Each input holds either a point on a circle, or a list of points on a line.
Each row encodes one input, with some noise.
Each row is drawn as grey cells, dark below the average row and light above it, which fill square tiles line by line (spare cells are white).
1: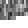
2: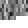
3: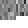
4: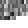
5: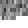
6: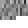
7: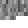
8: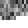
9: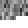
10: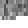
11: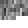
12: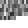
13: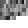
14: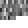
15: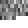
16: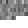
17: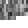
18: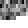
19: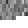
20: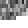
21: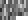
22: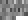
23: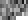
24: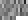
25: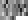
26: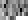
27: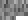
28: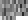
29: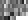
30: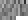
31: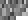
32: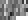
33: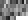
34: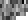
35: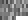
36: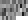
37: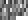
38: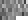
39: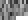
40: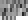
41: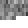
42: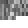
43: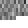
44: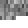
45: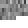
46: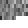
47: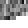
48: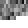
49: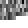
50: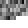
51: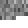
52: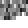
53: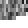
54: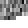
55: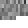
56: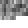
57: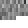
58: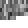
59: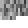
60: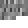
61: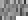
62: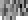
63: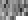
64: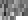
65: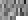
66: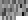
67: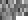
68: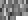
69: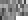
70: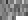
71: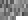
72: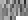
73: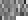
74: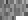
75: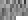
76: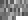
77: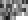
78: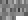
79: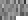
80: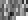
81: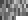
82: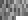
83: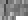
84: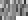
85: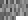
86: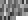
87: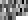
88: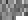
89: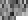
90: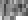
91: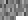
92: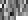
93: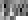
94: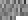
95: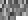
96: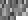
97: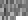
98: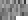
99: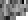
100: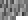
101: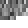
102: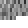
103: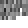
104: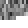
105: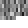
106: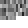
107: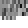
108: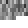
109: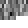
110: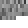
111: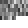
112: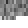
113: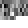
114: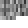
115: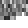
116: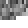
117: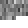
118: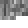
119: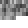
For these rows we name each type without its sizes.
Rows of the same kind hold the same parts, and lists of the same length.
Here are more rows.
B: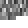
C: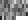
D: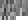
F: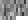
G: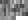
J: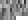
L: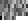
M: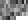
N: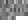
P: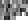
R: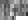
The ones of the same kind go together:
B, M
C, D, G, L, N, R
F, J
P

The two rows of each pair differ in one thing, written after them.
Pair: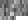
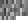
the place on the line in item 2 of the list
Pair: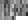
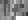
the place on the line in item 2 of the list
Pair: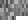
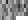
the place on the line in item 2 of the list
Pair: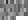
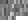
the place on the line in item 1 of the list
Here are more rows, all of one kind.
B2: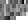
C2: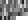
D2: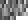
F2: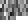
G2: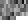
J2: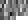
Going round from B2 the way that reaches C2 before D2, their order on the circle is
B2, C2, F2, J2, D2, G2.
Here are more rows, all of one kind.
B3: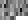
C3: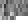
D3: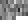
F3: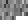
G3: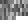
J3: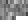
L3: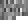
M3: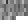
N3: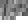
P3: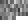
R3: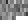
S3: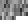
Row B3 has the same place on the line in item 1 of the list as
F3 and S3.
